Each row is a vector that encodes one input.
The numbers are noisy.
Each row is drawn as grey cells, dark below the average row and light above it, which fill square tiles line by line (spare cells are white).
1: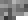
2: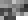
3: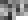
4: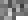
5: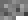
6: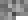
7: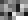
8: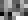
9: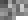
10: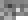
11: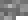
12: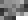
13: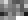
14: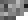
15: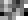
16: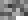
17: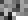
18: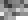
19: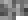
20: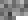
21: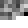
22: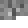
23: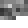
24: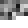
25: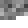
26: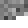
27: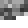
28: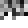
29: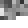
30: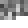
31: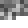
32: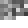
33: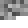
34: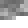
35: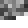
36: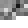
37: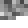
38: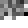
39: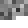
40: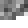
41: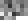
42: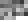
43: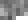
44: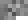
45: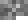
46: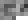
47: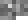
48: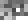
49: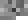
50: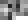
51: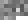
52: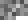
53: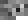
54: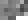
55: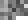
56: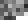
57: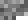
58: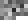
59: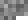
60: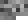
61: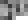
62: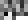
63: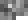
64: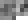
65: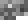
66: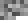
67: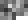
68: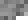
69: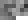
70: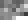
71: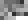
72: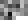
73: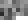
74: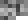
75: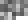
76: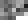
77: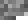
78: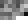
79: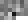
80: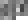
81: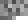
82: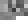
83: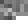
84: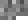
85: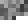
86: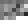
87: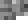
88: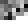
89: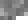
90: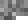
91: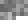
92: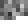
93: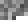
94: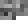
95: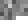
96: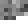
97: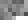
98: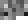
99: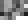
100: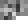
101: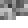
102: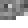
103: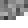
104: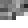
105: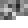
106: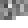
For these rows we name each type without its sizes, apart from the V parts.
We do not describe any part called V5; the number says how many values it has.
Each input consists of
a node of a tree, together with either a node of a tree, or a value of V5.
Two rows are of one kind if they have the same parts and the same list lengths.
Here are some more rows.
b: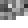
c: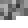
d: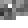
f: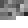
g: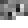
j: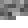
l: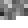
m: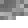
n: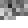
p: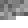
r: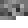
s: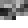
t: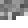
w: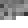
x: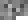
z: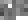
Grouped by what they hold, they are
b, d, f, g, l, m, p, r, s, w, z
c, j, n, t, x

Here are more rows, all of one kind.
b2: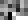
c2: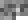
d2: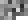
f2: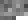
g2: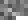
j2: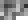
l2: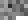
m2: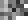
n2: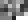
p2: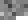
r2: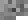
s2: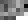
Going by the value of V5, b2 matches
l2, m2 and p2.
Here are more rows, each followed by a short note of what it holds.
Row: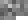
a node of each of two trees
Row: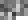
a node of each of two trees
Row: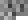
a node of a tree and a value of V5
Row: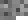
a node of each of two trees
